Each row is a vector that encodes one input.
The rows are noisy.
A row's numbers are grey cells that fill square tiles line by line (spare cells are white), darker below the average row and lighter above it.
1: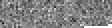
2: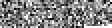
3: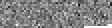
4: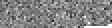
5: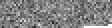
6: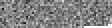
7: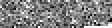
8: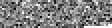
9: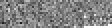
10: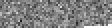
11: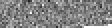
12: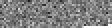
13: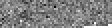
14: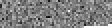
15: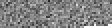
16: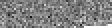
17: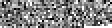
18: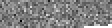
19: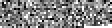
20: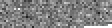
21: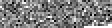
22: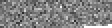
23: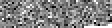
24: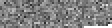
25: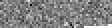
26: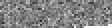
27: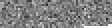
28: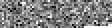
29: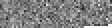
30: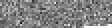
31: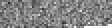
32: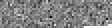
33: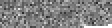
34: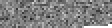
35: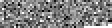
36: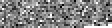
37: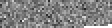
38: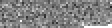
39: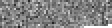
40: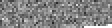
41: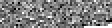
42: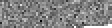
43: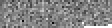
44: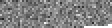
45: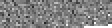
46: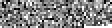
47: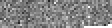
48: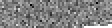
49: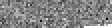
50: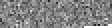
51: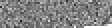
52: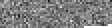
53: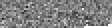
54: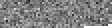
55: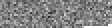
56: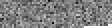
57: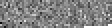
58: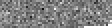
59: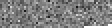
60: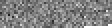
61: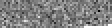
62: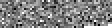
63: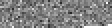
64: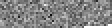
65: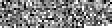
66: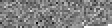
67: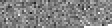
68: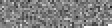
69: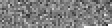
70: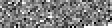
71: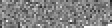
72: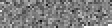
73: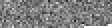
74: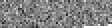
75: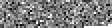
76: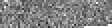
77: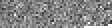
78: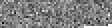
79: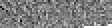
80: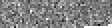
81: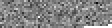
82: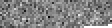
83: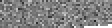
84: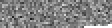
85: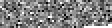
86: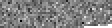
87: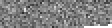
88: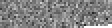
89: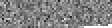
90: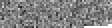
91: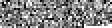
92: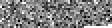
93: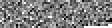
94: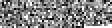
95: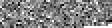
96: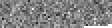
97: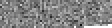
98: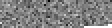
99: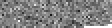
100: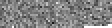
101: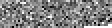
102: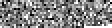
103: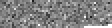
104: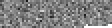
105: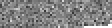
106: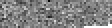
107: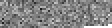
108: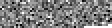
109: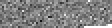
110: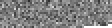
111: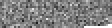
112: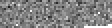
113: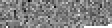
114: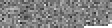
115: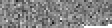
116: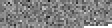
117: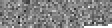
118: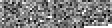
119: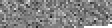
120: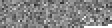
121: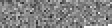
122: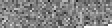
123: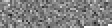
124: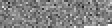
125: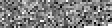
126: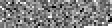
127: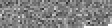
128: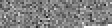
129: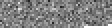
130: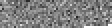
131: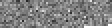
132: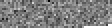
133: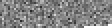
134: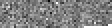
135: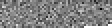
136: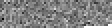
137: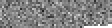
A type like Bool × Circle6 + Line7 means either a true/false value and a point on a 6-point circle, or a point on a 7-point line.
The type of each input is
Bool × Circle13 × Label10 + Unit.
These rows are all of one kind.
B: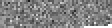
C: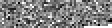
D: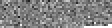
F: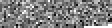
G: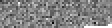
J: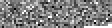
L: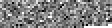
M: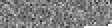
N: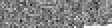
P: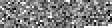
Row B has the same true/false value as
D, G, M and N.
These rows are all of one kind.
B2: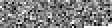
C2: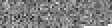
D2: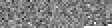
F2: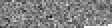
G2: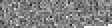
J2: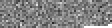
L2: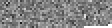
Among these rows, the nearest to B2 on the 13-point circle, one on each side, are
C2 and D2.
